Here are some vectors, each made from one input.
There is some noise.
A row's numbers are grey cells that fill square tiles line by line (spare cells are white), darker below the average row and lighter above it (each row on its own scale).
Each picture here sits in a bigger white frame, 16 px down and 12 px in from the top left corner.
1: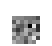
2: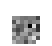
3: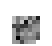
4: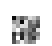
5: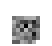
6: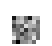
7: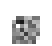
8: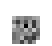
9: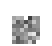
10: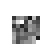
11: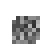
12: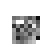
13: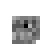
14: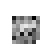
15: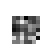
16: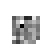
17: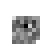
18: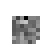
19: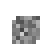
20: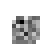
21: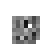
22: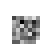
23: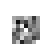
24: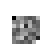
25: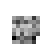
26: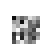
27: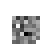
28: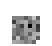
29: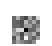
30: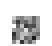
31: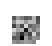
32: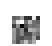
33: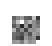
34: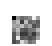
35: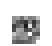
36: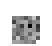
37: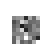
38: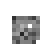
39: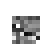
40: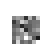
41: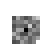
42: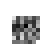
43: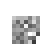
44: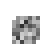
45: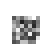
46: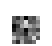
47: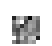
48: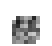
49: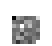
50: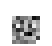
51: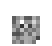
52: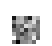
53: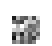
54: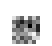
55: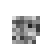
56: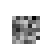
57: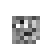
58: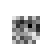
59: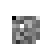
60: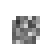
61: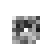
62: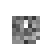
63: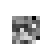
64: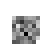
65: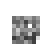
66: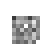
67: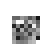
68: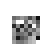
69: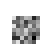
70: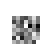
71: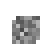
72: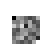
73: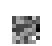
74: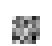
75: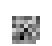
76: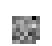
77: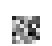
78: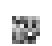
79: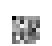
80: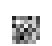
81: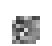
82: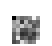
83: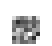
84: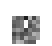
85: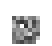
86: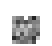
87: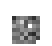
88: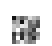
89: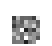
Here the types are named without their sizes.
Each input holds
a node of a tree and four true/false values.
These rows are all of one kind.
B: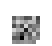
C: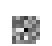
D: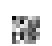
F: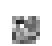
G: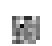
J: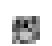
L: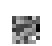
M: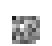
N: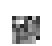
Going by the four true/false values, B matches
C and D.
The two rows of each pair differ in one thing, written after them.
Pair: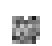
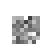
the node of the tree
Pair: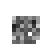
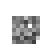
the node of the tree
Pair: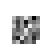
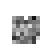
one of the four true/false values
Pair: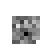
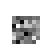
one of the four true/false values
